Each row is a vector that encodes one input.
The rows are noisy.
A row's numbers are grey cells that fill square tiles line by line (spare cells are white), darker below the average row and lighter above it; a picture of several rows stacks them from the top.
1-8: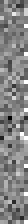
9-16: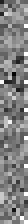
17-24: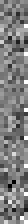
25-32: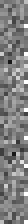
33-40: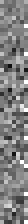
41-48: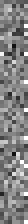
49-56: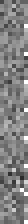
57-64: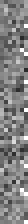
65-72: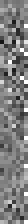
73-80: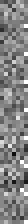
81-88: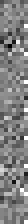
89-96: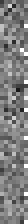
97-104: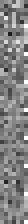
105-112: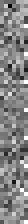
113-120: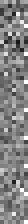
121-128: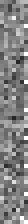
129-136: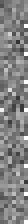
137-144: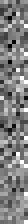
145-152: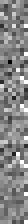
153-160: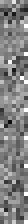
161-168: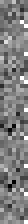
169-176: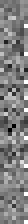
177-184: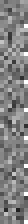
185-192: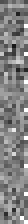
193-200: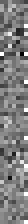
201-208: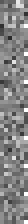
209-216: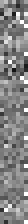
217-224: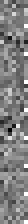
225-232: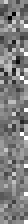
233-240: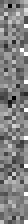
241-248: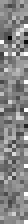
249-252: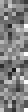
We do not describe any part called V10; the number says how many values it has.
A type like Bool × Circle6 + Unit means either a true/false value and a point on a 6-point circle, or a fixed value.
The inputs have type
Circle9 × Line6 × (Line8 + V10) + Tree9.
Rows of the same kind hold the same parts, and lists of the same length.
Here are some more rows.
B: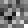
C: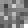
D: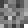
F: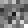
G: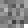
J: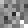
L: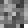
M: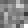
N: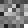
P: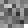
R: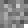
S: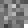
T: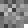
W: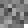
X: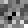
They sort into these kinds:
B, F, J, X
C, L, M, N, R, S, T
D, G, P, W

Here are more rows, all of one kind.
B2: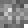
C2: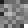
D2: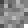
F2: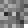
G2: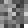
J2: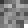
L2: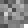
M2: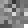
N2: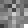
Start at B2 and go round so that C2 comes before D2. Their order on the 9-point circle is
B2, M2, G2, C2, D2, J2, L2, N2, F2.
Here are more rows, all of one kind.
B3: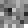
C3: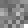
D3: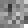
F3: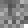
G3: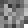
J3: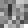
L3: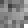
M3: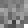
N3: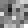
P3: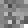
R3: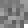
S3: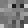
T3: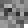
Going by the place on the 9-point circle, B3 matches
C3 and S3.
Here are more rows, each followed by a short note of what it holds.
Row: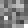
a point on a 9-point circle, a point on a 6-point line and a point on an 8-point line
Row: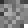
a point on a 9-point circle, a point on a 6-point line and a point on an 8-point line
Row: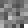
a point on a 9-point circle, a point on a 6-point line and a value of V10
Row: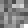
a point on a 9-point circle, a point on a 6-point line and a point on an 8-point line
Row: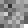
a point on a 9-point circle, a point on a 6-point line and a value of V10
